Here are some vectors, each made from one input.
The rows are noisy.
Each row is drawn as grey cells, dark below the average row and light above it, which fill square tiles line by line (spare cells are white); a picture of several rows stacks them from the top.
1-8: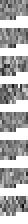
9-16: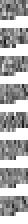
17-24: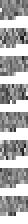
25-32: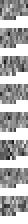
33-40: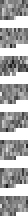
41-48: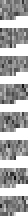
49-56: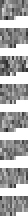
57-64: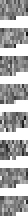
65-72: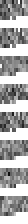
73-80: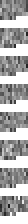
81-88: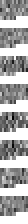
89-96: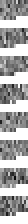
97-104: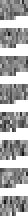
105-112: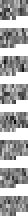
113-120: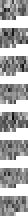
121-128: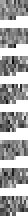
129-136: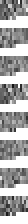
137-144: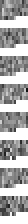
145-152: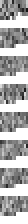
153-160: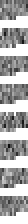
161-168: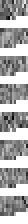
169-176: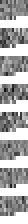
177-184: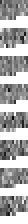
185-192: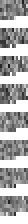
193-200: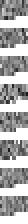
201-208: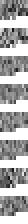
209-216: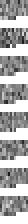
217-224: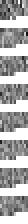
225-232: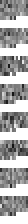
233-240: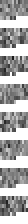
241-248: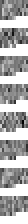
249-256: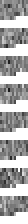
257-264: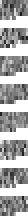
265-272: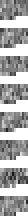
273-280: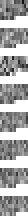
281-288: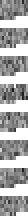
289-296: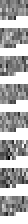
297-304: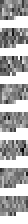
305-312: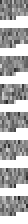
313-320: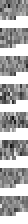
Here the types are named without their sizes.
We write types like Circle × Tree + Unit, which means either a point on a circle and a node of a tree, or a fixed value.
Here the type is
Circle + List(Line) + Tree.
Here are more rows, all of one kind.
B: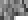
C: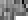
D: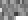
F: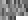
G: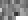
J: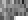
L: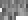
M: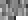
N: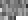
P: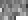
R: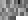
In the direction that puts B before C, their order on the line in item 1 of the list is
R, F, M, N, P, L, G, D, J, B, C.
